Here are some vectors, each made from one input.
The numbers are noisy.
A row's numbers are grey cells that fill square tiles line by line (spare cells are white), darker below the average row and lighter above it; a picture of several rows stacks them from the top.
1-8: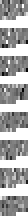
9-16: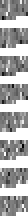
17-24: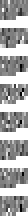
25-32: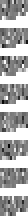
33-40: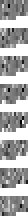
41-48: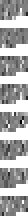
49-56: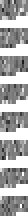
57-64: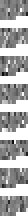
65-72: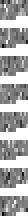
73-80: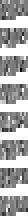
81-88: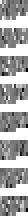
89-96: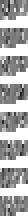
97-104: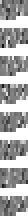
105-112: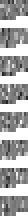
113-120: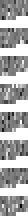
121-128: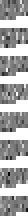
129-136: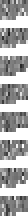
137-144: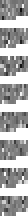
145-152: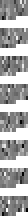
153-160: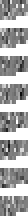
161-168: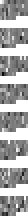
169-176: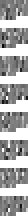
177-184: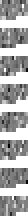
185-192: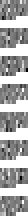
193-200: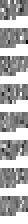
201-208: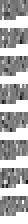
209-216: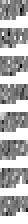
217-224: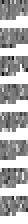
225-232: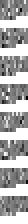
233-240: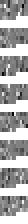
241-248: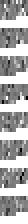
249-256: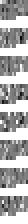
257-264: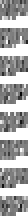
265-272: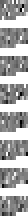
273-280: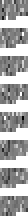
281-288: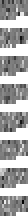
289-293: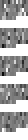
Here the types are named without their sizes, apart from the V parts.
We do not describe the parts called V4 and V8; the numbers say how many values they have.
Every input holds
a point on a circle, a true/false value and a value of V8, together with either a point on a line, or a value of V4.
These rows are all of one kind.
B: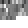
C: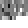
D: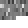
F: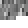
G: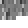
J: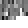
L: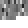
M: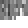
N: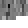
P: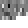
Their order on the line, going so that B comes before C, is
M, D, J, B, P, F, G, C, L, N.
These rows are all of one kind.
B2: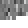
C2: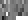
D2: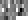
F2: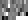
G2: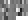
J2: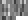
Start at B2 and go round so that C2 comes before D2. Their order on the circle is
B2, J2, C2, G2, D2, F2.
